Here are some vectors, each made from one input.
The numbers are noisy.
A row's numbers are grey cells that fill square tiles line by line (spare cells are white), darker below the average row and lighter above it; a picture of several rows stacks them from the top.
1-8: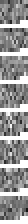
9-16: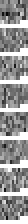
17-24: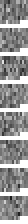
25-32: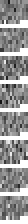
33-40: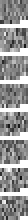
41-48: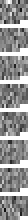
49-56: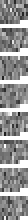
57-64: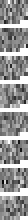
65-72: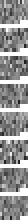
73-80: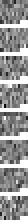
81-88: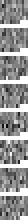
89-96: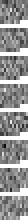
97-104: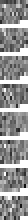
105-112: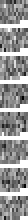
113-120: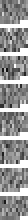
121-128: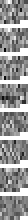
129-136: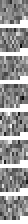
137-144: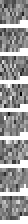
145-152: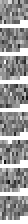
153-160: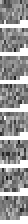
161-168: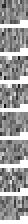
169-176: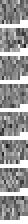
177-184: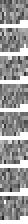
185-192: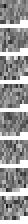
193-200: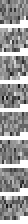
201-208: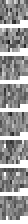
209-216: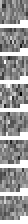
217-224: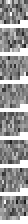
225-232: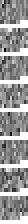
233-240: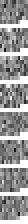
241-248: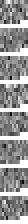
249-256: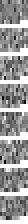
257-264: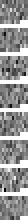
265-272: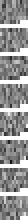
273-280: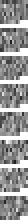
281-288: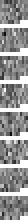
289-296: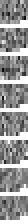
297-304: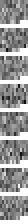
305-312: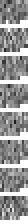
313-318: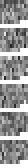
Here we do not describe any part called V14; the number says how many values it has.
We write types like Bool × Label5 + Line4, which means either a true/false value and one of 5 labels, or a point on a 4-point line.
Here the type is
(Bool × Bool × Bool + Line5) × V14 + Line7 + Line8.
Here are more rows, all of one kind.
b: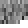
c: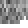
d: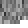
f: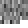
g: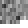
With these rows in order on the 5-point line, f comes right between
b and g.
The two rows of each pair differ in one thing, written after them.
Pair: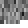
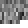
one of the three true/false values
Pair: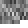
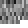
the value of V14
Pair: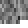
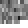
one of the three true/false values
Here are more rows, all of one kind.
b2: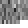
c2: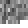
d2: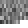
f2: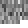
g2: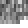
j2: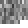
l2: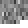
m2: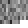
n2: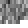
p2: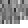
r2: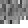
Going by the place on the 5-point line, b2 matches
c2, d2 and m2.
